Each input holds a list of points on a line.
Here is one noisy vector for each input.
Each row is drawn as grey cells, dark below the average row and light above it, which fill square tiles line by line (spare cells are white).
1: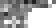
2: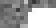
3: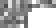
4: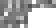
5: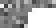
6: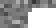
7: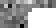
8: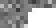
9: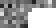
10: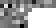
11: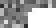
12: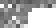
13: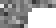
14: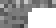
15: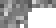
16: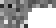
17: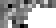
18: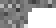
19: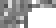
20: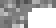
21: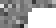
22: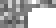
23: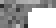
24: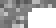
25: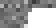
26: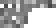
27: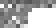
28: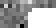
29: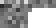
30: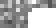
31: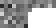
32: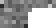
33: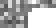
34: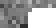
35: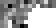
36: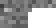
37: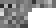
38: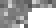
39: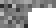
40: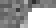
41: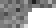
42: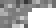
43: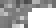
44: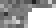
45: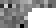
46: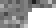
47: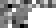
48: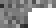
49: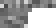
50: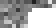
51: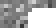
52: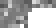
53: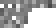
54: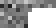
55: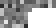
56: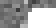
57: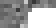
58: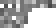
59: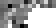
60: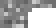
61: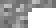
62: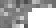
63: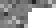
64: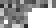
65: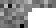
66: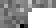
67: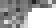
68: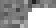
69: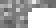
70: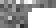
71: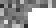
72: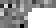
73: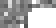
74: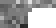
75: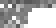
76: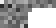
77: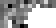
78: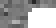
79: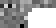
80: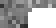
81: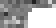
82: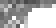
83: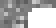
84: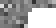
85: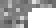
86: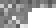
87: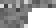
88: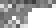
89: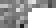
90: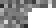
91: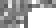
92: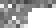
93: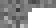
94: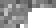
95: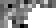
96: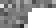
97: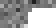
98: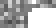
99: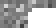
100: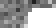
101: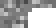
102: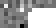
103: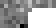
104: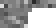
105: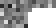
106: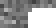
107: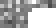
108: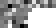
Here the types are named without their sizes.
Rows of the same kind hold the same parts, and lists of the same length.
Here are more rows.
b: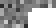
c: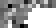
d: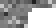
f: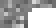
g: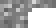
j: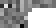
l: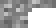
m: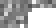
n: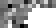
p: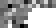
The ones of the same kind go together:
b, d, j
c, n, p
f, g, l, m

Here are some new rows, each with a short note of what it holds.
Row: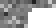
a list of two items
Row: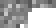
a list of one item
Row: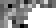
the empty list
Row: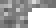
a list of one item
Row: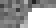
a list of two items
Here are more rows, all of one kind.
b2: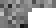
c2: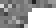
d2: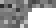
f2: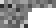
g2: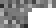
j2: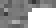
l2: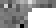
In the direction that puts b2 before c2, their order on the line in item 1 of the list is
l2, b2, g2, f2, d2, j2, c2.
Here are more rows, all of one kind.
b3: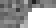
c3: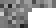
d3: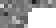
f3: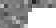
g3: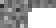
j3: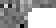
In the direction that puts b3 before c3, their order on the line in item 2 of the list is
g3, j3, b3, f3, c3, d3.
